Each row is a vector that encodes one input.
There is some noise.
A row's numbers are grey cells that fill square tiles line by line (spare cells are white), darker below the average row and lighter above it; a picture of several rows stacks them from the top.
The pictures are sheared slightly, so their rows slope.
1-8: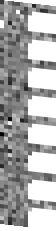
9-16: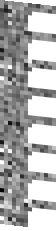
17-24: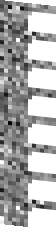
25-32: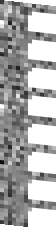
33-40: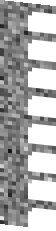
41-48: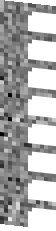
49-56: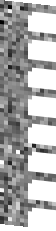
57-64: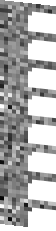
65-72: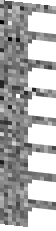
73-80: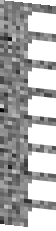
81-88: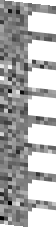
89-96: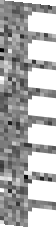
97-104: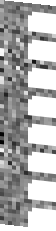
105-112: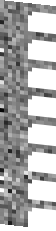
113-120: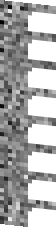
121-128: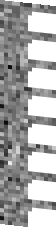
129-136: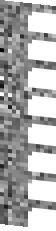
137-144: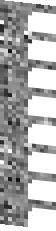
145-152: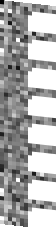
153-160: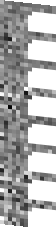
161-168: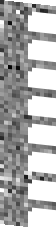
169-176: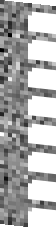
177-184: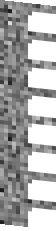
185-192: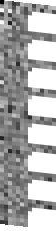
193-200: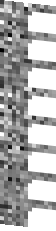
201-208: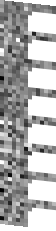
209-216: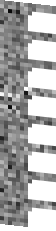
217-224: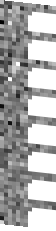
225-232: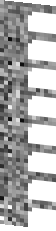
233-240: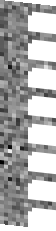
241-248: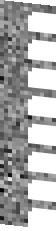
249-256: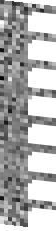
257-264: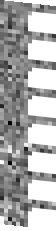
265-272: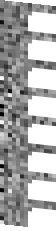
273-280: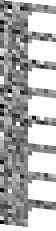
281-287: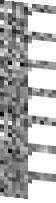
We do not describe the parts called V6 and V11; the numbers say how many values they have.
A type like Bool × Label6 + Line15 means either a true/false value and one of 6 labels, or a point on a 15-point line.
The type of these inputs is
Bool × Line9 × V6 + Line7 × List2(V11).
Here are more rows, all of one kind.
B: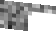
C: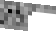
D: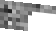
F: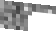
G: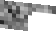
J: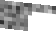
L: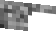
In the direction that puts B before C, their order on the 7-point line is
B, J, G, C, F, L, D.
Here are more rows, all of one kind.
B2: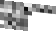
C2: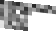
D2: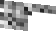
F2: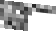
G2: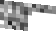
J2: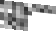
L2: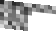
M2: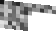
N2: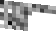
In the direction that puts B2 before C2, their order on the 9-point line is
B2, D2, J2, N2, G2, M2, L2, C2, F2.
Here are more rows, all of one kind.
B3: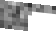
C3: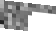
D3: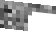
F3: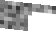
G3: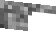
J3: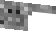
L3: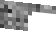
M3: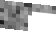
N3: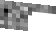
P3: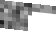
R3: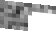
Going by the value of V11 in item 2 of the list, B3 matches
F3, J3 and L3.
